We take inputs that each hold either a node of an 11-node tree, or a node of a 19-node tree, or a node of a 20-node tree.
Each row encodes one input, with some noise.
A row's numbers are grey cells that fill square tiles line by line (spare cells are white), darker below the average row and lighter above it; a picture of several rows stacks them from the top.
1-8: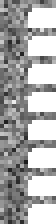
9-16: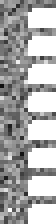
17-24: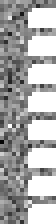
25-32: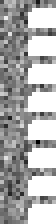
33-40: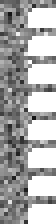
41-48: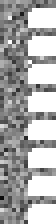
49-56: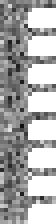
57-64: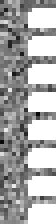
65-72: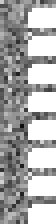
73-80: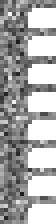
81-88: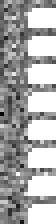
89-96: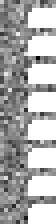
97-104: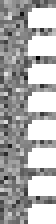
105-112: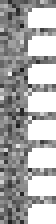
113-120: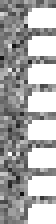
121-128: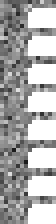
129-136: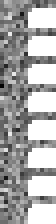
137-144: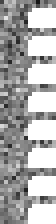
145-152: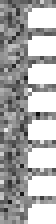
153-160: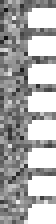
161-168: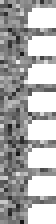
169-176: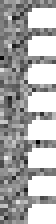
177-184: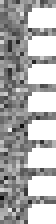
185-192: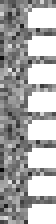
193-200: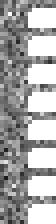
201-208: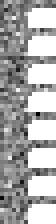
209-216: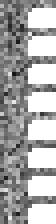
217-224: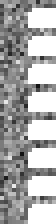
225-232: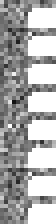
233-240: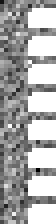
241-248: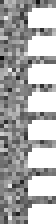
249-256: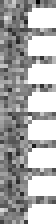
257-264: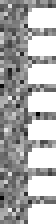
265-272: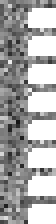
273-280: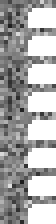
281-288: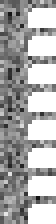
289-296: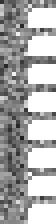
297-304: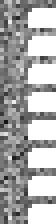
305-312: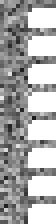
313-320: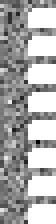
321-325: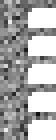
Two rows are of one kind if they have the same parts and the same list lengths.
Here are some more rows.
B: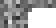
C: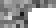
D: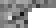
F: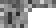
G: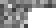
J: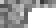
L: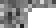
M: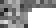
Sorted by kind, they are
B, C, D, G, M
F, L
J

